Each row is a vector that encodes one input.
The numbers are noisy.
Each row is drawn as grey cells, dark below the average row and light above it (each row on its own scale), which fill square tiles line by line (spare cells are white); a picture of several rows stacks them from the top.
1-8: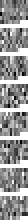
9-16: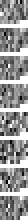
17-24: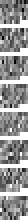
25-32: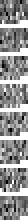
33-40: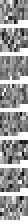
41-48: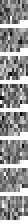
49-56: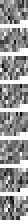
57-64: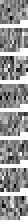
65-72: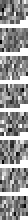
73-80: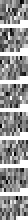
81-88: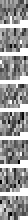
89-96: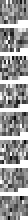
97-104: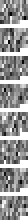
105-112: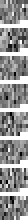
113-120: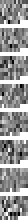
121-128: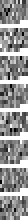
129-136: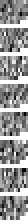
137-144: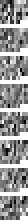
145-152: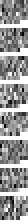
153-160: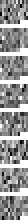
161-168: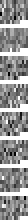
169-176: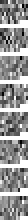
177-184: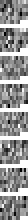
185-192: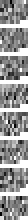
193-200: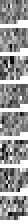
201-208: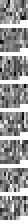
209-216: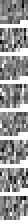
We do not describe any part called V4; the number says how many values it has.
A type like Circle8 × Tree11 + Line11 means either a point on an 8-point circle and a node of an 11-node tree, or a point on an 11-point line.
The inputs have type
(Bool × Bool × Bool + V4) × (Circle8 + Unit) + Line8.
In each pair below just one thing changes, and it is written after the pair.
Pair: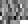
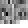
the value of V4
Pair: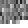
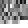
the value of V4
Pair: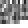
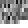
the place on the 8-point circle
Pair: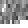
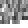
the value of V4
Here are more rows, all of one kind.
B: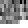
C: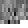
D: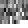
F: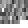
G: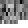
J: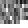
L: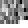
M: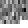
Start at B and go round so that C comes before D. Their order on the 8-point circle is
B, J, C, L, F, D, M, G.
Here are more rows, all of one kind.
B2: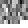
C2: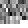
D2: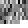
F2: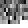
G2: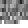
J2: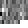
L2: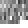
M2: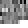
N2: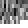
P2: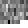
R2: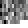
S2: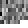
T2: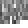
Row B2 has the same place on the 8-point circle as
G2 and L2.
